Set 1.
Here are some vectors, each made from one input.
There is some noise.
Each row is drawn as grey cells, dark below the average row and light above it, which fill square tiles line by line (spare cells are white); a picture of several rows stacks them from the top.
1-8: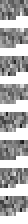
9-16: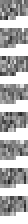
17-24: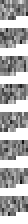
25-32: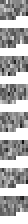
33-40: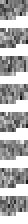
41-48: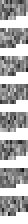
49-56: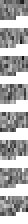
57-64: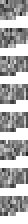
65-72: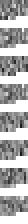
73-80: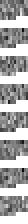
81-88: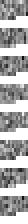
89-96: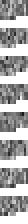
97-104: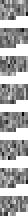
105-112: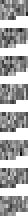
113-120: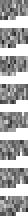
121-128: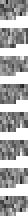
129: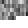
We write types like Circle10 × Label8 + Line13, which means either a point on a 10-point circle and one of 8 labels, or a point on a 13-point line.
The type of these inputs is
Bool × Bool × Bool × Bool.
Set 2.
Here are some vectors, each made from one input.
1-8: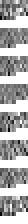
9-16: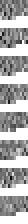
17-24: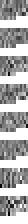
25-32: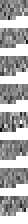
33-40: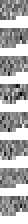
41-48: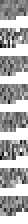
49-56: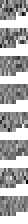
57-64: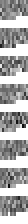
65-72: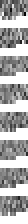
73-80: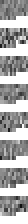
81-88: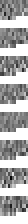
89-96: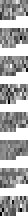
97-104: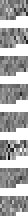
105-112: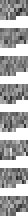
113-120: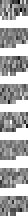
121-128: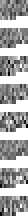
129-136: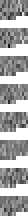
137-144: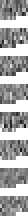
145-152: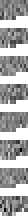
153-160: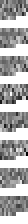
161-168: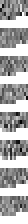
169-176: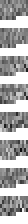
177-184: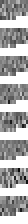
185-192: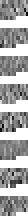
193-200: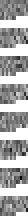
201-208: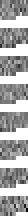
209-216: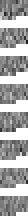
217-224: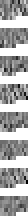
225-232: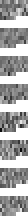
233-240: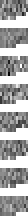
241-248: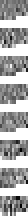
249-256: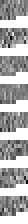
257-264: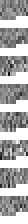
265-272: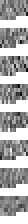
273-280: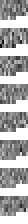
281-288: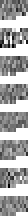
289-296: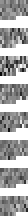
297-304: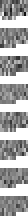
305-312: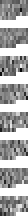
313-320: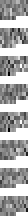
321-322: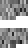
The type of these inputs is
Tree10.
